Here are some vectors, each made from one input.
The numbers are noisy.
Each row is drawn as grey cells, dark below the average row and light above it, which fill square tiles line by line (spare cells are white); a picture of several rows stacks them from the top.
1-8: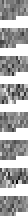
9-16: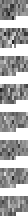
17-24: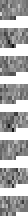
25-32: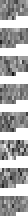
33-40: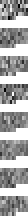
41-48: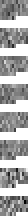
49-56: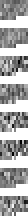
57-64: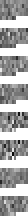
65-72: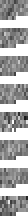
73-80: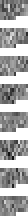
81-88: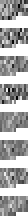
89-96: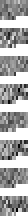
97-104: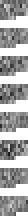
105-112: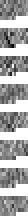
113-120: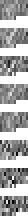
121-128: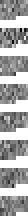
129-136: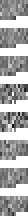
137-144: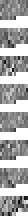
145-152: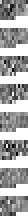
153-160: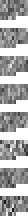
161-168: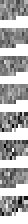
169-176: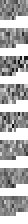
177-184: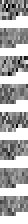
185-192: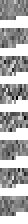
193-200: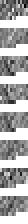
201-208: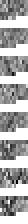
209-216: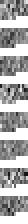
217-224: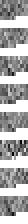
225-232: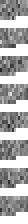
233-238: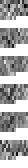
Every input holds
either one of 7 labels, or a point on a 5-point line, or four true/false values.
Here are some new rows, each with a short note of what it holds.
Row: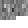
four true/false values
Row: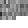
four true/false values
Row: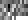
one of 7 labels
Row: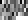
a point on a 5-point line
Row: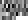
a point on a 5-point line
